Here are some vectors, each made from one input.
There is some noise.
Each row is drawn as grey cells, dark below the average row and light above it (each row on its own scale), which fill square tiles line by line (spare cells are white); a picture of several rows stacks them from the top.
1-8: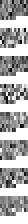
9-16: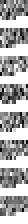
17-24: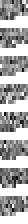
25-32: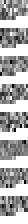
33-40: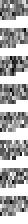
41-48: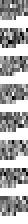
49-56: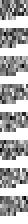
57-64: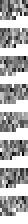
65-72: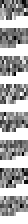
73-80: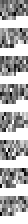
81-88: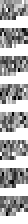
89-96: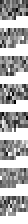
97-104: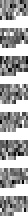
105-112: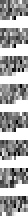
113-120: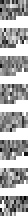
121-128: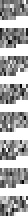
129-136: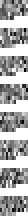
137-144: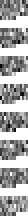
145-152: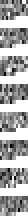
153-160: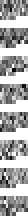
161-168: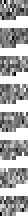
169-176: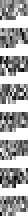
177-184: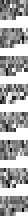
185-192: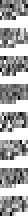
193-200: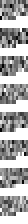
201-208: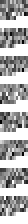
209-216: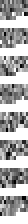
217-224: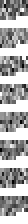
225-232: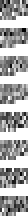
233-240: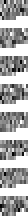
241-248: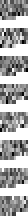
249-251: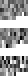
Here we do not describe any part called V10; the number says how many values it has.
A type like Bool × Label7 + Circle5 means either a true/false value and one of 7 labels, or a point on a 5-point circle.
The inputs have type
(Bool × Bool × Bool + V10) × Line12.
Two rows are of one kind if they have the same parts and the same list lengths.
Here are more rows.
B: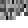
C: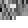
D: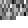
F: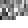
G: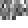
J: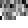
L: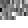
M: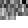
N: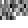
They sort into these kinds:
B, C, D, F, G, L
J, M, N

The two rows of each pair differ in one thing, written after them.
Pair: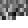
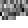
one of the three true/false values
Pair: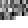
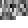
the place on the 12-point line
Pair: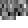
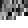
one of the three true/false values
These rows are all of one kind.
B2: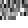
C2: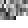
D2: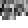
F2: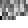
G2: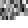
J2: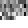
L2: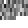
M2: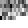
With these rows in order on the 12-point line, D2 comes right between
G2 and J2.
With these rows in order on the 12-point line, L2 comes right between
B2 and G2.
